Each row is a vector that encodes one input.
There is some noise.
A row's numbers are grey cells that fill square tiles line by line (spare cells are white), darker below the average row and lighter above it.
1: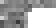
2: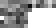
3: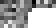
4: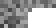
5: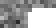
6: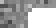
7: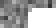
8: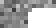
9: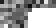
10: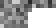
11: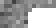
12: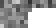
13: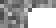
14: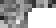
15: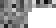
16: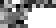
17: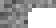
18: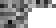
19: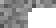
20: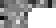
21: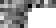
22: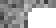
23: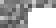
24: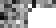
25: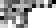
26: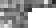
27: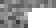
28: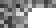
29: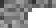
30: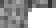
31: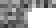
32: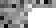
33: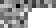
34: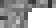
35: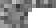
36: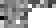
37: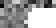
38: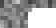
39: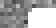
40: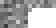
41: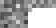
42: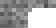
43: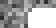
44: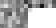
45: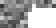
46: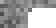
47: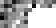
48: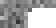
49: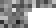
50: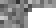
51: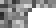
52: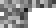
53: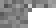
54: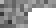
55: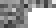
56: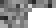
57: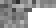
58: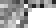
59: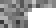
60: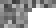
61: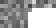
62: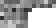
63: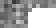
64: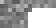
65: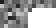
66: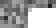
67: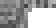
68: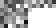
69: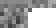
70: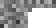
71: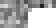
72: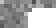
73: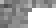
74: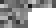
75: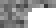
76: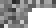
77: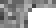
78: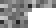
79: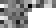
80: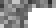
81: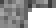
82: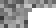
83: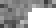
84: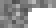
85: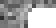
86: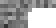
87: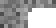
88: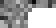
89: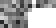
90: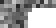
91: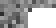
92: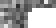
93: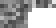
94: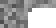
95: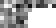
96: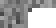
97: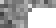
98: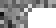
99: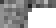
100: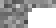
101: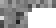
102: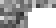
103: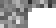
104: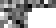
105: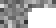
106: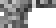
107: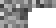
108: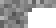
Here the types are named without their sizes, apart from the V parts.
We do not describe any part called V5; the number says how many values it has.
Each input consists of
either a true/false value and a value of V5, or a list of points on a line.
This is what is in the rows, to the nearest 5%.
About 30% of them hold a true/false value and a value of V5. The rest are lists of points on a line.
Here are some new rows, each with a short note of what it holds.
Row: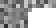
a list of one item
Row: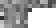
a true/false value and a value of V5
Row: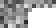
a list of one item
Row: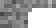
a list of two items
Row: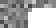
a list of one item
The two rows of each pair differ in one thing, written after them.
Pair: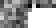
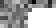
the value of V5
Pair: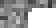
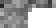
the value of V5
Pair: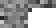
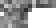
the value of V5
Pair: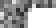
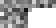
the true/false value
